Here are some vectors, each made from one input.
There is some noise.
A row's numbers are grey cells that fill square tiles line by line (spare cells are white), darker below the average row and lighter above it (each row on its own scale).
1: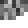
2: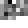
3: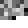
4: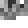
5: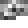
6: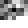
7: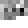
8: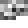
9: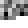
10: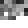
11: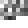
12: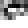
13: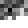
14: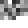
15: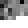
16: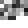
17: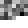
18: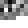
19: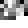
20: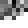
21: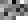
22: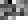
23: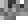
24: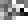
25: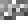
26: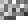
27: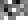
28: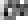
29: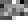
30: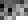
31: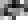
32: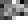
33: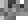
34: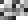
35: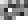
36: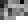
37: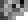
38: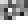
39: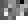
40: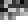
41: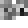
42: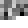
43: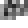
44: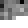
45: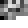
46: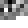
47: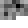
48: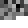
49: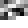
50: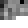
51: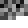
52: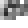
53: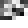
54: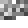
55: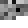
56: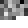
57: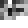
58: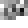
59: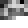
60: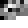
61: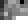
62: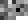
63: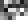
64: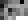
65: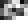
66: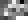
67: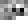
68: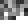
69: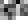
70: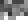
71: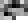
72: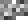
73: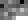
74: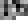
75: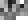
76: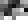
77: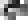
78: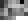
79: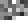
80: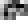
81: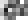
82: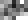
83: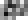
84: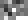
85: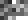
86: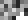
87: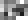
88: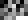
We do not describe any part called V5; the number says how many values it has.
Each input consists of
a list of up to two items, each a true/false value and a value of V5.
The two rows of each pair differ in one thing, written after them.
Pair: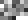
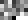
the true/false value in item 2 of the list
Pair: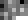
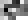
the value of V5 in item 1 of the list
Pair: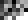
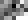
the true/false value in item 2 of the list
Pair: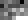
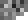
the true/false value in item 1 of the list
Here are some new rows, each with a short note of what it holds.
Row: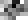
a list of two items
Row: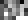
a list of two items
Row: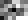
a list of one item
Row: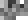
the empty list
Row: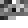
a list of one item
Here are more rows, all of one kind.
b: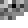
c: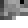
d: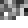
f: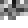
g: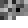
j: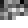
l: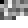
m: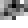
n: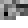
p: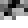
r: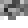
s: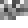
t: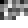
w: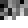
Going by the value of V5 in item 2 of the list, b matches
f, r and t.
